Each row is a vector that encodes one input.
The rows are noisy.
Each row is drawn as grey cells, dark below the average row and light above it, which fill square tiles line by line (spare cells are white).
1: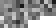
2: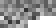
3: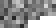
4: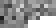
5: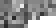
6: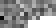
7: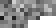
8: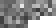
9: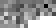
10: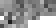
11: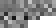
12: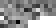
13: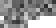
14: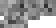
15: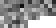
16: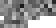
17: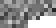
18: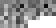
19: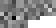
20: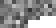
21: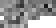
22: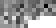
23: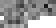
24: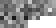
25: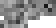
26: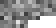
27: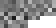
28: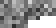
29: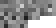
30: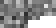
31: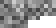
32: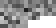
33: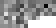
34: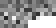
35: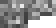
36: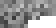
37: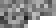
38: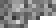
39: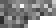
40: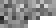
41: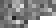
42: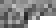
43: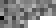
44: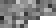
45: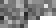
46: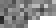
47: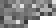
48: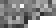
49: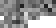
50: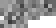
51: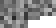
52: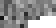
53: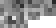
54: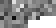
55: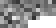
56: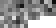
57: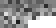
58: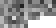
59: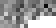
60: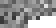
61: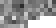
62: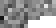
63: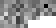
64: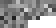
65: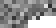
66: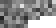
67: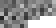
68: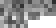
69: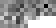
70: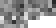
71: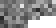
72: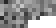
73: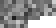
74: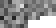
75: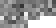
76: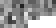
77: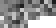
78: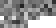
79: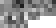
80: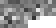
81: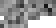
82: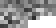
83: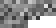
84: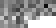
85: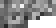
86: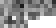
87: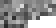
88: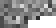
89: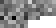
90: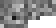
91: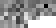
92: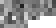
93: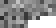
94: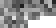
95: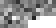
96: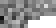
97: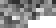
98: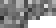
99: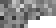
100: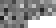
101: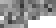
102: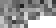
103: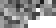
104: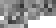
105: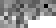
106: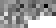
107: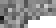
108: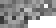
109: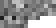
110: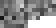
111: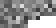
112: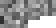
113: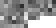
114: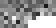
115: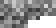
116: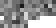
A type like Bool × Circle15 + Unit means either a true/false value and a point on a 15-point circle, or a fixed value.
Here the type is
Bool × (Line3 × Line3 + Unit) + Label6 × Label6.
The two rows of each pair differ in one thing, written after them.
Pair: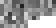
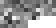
the true/false value
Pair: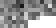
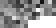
the true/false value
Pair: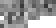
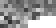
the true/false value
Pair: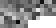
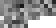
the true/false value
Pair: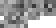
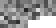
the true/false value
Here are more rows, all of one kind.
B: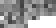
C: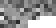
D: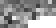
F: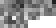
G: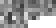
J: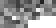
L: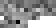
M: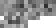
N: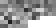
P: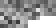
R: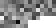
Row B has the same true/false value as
F, G and M.
